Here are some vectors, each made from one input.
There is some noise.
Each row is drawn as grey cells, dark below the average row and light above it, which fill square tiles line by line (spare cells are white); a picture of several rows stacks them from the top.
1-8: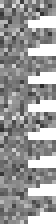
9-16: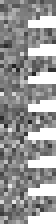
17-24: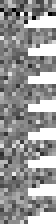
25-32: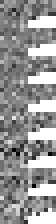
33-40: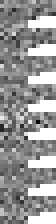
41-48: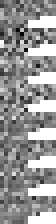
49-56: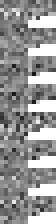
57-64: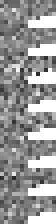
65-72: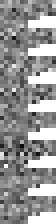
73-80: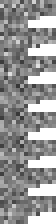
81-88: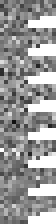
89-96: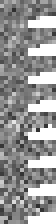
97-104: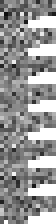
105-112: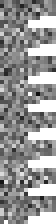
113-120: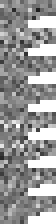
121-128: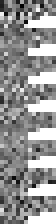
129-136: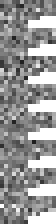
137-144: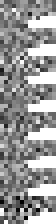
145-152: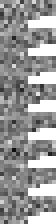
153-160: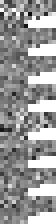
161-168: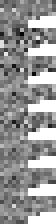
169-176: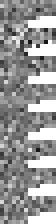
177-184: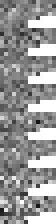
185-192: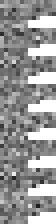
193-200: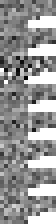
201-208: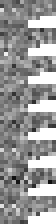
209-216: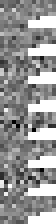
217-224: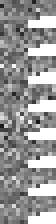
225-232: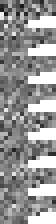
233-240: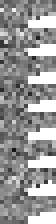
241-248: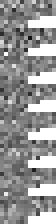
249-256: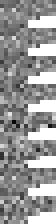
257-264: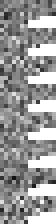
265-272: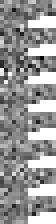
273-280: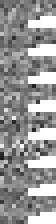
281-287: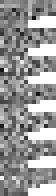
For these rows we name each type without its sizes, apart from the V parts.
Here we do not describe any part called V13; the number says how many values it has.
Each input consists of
either a label and a value of V13, or a list of points on a line.
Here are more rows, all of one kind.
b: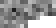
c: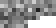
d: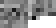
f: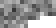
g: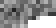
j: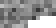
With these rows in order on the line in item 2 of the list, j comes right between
b and f.
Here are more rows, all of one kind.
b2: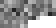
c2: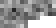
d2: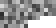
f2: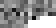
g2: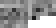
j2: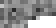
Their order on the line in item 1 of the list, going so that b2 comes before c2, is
f2, g2, j2, d2, b2, c2.
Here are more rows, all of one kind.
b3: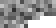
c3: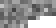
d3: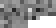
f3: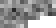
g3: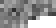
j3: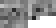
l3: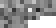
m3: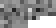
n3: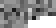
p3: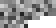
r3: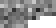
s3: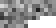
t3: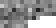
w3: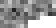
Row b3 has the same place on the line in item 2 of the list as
d3, m3, n3 and t3.
